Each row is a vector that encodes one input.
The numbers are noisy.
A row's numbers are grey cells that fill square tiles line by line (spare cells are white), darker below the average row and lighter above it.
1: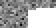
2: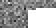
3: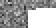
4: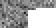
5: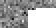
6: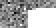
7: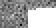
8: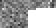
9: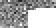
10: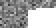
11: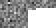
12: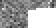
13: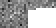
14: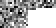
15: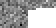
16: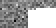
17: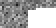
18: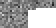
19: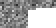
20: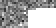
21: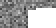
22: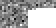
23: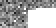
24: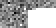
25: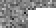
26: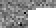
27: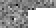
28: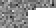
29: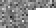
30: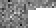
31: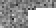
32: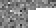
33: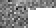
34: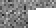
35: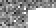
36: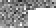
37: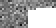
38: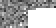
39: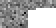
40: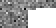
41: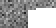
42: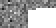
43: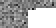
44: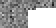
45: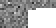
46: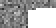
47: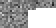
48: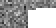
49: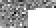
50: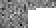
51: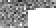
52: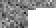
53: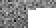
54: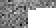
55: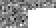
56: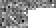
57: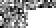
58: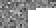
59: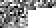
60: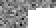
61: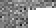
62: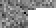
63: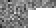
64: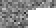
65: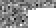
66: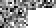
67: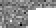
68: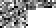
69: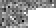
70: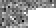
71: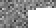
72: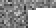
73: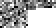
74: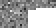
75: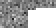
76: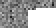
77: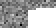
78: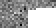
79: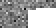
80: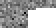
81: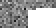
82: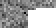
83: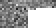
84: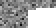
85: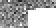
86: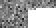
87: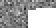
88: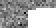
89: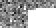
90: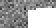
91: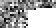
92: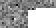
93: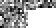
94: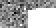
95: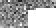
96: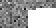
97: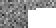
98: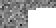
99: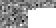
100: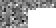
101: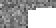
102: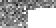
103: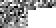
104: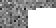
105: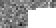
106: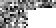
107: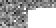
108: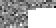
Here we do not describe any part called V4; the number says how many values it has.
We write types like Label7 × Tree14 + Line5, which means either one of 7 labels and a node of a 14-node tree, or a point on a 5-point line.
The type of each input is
Bool × Circle6 × List2(V4) + Label5.
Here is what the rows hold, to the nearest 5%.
About 90% of them hold a point on a 6-point circle and a true/false value, together with a list of up to two values of V4. The rest hold one of 5 labels.
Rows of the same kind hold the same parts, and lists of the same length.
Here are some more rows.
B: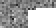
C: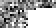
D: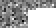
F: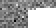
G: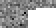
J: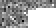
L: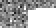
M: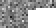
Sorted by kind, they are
B, G
C
D, J, L
F, M

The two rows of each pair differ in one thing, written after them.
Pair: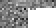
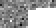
the true/false value
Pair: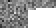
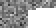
the true/false value
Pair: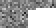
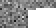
the true/false value
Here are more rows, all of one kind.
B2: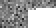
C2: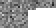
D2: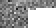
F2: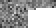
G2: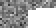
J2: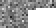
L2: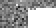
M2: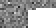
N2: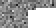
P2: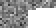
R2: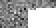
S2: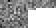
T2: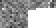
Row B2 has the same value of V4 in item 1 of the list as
C2 and L2.
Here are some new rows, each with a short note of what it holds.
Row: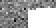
a point on a 6-point circle and a true/false value, together with a list of one item
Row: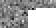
a point on a 6-point circle and a true/false value, together with a list of two items
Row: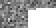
a point on a 6-point circle and a true/false value, together with a list of one item
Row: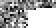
one of 5 labels
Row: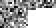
one of 5 labels
